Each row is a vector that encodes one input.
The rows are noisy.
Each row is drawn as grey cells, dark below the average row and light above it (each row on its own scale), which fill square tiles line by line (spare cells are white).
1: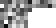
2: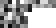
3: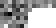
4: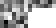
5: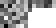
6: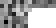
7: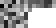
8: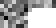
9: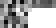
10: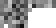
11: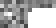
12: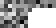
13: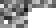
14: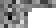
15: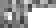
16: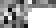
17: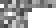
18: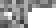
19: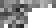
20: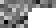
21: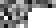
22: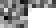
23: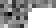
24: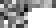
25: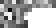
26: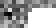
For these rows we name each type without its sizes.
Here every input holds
a point on a line.
